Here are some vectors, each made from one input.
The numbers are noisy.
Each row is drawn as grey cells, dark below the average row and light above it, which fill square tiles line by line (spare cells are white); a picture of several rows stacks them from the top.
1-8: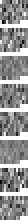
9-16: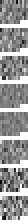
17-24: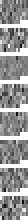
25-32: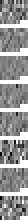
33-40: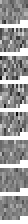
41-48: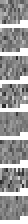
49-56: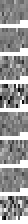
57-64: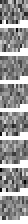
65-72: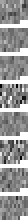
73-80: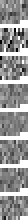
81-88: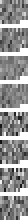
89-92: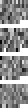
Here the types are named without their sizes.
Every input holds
a list of points on a line.
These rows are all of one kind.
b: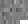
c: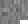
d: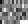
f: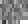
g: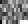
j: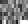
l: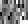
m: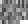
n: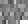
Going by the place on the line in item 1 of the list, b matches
c, d and f.
